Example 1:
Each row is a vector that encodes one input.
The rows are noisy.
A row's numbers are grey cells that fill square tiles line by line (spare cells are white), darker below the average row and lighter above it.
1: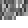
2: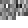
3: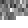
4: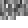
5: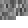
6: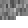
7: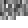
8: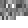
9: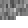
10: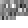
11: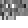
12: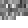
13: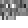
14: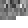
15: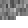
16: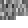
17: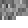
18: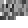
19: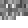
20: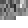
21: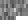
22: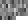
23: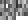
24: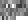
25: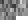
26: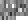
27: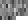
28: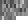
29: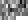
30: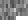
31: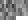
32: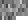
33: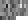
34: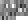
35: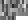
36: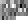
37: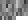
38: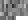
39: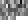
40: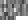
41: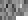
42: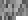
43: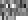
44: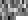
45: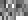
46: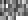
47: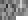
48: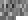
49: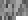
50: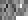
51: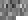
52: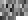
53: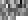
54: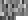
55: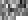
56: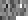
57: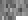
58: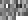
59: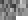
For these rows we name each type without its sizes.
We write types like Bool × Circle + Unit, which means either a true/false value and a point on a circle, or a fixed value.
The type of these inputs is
Bool × Bool × Bool + Line.
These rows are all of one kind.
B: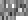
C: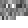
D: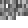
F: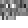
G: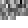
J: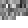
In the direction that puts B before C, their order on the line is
B, F, C, J, G, D.
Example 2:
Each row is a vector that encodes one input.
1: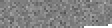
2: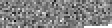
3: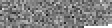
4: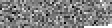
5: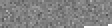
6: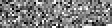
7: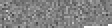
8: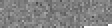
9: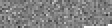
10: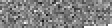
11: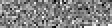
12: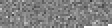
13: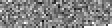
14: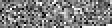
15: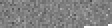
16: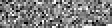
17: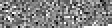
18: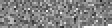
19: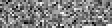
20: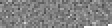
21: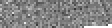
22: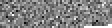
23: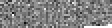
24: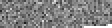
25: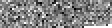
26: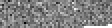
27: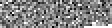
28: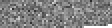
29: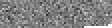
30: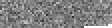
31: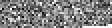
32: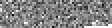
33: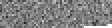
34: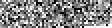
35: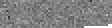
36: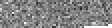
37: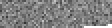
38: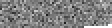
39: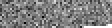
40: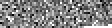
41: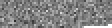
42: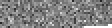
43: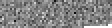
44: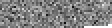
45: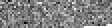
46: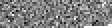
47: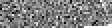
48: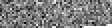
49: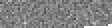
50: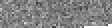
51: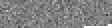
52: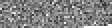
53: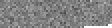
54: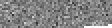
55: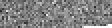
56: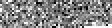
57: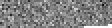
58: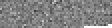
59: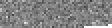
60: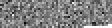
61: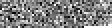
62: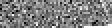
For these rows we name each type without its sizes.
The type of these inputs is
Bool × Bool × Bool + Line.
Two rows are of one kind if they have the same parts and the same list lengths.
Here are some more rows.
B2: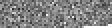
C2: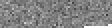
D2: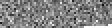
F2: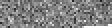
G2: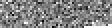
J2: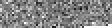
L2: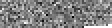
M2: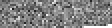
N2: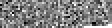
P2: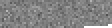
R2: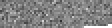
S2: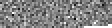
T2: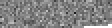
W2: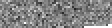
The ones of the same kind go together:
B2, C2, G2, J2, L2, M2, P2, R2, S2, W2
D2, F2, N2, T2

